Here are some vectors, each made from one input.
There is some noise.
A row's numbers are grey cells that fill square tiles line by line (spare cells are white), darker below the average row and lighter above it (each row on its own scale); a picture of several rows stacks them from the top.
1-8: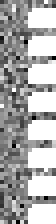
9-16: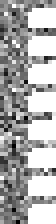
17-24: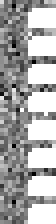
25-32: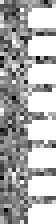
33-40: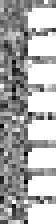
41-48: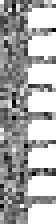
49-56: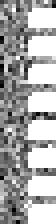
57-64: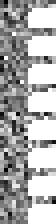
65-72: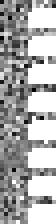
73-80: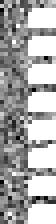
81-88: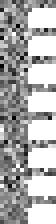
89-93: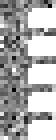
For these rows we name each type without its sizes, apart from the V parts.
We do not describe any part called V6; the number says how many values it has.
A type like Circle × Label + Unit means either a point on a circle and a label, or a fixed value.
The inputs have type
(Bool × Bool × Bool × Bool + Unit) × V6 + Line.
